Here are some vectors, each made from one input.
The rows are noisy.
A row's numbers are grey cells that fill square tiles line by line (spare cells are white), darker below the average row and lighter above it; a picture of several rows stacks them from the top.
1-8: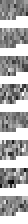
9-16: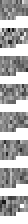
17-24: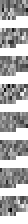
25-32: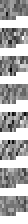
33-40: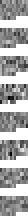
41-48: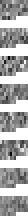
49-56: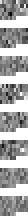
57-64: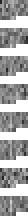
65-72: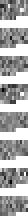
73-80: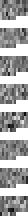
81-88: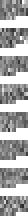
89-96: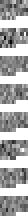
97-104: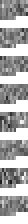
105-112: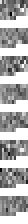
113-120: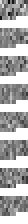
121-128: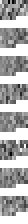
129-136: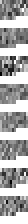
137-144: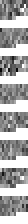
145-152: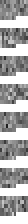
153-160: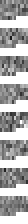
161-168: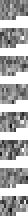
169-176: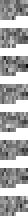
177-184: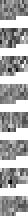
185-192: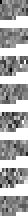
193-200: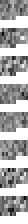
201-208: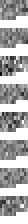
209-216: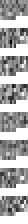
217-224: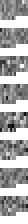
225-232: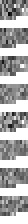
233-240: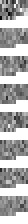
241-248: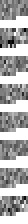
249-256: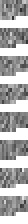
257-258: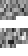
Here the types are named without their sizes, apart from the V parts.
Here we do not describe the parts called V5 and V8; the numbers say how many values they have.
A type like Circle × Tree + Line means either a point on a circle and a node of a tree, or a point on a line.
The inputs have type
(Bool × Circle + Unit) × V5 × V8 + Tree.
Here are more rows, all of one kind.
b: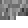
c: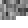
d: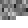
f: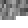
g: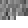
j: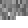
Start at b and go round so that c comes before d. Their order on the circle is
b, f, j, g, c, d.
